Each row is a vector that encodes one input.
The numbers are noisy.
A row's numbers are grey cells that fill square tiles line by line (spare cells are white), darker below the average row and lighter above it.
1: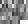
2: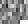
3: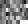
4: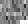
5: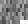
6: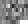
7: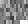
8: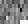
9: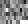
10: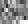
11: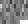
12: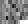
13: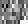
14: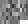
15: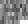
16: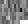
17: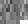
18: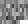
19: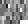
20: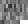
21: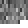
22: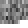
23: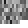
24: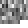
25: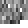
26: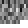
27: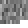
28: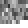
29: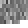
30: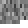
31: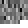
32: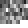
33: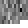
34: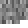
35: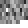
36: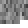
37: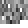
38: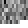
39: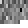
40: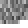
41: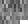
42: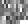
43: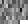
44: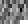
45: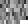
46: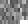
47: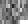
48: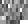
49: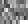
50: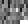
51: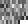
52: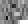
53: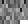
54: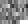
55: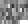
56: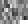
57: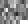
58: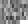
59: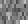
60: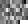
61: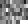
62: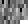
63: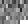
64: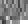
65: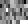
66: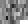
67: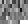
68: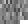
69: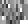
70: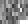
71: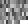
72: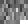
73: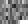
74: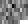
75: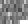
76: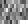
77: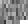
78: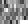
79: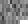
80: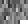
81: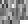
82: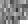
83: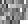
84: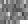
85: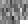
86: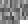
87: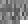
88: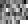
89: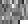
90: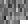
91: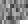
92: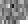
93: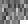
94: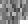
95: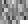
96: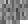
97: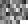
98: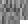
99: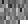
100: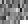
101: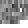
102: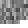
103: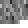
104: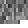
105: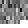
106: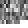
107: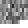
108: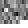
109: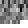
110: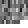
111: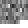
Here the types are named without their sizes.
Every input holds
a point on a line, together with either a point on a line, or a node of a tree.
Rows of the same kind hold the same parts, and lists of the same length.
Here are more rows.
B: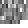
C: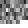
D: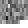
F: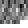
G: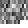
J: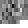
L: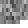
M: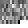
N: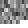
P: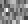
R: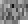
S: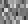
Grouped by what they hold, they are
B, C, G, M, N, P, S
D, F, J, L, R

